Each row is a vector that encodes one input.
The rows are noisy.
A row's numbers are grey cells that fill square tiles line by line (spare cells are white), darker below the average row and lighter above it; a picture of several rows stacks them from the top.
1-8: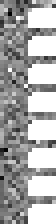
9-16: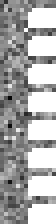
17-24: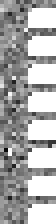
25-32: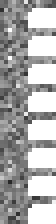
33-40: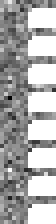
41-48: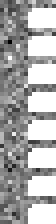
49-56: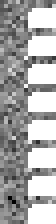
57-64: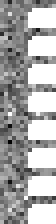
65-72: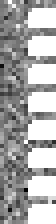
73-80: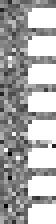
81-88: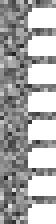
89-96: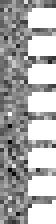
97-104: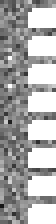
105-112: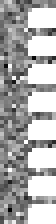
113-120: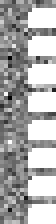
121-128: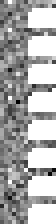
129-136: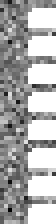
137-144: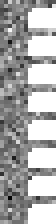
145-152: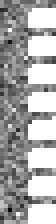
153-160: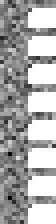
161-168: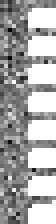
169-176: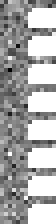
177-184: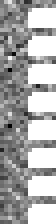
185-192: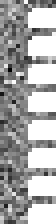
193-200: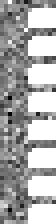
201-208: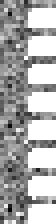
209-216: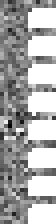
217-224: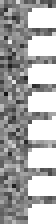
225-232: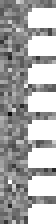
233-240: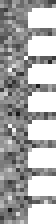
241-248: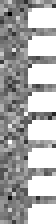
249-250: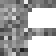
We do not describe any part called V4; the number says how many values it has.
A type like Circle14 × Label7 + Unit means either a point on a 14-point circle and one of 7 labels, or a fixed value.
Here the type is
(Bool × Line8 + V4) × Circle9 + Tree10.
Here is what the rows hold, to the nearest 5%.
About 75% of them hold a point on a 9-point circle, together with either a point on an 8-point line and a true/false value, or a value of V4. The rest hold a node of a 10-node tree.
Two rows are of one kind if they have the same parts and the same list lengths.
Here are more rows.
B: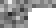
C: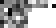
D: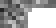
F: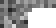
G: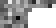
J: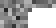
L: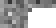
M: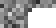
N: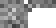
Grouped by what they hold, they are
B, C
D, F, G
J, L, M, N

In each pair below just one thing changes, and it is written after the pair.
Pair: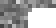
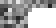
the value of V4
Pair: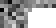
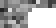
the value of V4
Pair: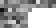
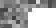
the value of V4
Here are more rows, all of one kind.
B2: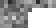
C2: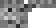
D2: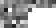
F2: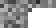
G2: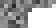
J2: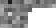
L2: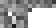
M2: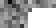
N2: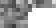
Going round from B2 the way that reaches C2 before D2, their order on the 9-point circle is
B2, G2, F2, C2, L2, J2, D2, M2, N2.
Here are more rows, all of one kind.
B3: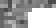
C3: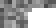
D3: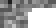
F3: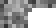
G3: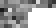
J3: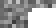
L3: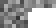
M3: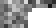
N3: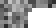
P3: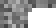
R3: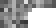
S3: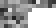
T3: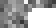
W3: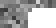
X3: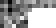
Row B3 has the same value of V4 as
D3, N3, P3 and X3.
